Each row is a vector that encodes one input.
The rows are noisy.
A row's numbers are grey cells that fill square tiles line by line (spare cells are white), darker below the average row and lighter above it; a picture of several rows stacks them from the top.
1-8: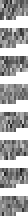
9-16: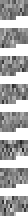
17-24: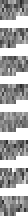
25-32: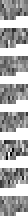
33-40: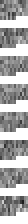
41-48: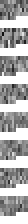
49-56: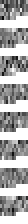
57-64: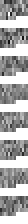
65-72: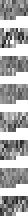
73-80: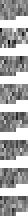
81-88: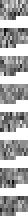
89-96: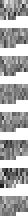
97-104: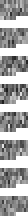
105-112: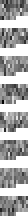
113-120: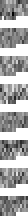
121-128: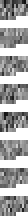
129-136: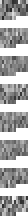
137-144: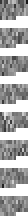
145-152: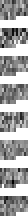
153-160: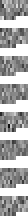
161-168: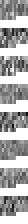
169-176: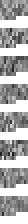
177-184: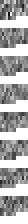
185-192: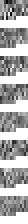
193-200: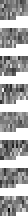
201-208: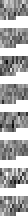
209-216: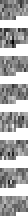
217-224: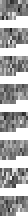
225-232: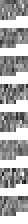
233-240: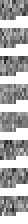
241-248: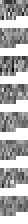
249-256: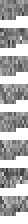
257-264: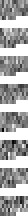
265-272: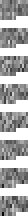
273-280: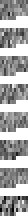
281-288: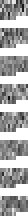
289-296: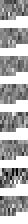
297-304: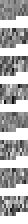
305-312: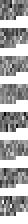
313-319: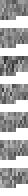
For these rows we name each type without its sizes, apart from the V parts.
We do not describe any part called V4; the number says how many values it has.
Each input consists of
either a point on a circle and a label, or a list of items, each a true/false value and a value of V4.
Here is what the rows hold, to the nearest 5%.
About 40% of them hold a point on a circle and a label. The rest are lists of items, each a true/false value and a value of V4.
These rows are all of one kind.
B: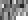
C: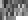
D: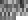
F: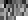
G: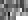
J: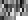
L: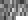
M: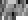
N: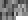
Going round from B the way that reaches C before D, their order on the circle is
B, C, N, M, D, J, L, F, G.
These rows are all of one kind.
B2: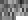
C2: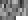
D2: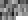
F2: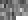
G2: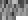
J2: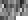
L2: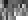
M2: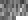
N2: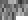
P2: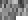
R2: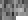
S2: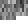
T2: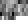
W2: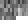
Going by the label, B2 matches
C2, F2, M2 and R2.
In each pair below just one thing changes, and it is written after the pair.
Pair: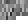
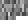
the true/false value in item 2 of the list
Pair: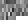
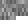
the true/false value in item 2 of the list
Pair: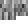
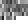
the value of V4 in item 1 of the list
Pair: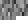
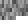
the value of V4 in item 2 of the list
